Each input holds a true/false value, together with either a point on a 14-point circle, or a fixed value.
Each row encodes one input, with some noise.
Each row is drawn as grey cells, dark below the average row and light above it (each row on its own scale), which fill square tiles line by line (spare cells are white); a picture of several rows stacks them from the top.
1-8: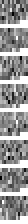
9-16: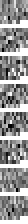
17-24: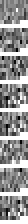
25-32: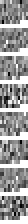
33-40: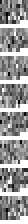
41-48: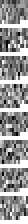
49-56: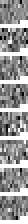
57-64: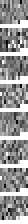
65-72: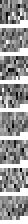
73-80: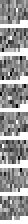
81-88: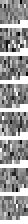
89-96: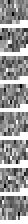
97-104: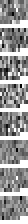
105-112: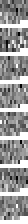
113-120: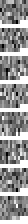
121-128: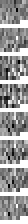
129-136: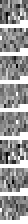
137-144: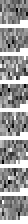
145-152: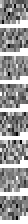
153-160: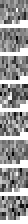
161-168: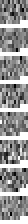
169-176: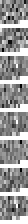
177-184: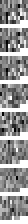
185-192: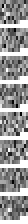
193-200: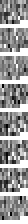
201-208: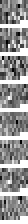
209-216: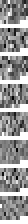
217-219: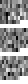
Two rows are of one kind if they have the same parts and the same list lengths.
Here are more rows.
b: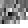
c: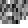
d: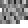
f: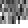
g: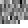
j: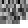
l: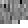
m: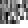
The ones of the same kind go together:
b, c, d, f, g, j, l
m

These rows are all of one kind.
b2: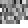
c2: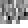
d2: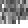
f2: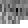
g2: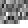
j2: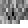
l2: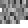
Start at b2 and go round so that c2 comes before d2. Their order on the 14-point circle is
b2, l2, j2, c2, g2, f2, d2.
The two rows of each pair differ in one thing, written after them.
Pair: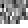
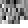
the place on the 14-point circle
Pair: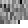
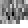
the place on the 14-point circle
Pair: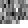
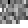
the true/false value
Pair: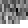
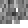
the place on the 14-point circle
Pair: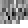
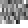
the true/false value
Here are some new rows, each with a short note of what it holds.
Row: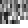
a true/false value
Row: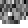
a point on a 14-point circle and a true/false value
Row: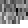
a point on a 14-point circle and a true/false value
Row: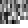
a true/false value
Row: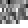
a point on a 14-point circle and a true/false value
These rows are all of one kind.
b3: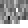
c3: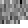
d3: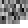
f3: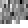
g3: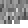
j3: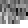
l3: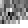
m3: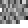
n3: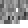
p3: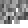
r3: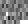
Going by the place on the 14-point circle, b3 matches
g3, n3 and p3.
